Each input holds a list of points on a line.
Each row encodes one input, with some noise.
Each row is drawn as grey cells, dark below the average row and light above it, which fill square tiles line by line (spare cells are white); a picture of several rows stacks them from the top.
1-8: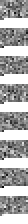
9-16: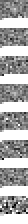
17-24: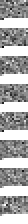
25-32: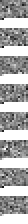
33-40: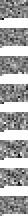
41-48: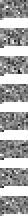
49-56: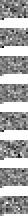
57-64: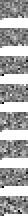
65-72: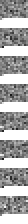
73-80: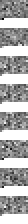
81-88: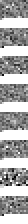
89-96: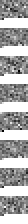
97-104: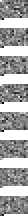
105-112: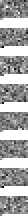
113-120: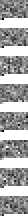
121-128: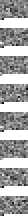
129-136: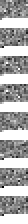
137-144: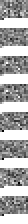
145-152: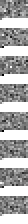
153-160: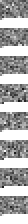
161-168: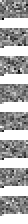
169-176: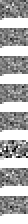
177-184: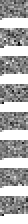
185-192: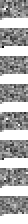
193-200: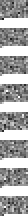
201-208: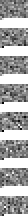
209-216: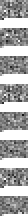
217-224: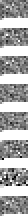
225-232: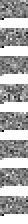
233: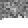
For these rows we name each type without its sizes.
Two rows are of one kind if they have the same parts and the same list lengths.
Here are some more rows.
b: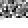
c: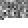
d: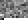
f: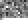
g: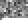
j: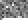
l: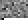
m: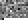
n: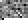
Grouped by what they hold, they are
b
c, d, l, m, n
f, g, j

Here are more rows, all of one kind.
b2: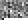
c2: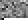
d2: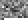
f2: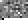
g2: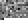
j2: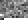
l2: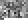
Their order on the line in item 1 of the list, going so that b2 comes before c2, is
l2, b2, f2, g2, j2, c2, d2.
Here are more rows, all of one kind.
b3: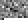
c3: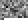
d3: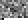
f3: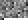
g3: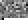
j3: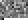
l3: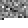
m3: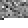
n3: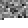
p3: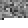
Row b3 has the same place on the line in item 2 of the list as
l3 and m3.
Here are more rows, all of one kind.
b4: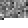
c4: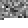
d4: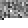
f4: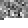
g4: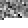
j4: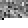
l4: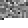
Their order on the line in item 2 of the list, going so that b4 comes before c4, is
b4, j4, d4, c4, l4, f4, g4.
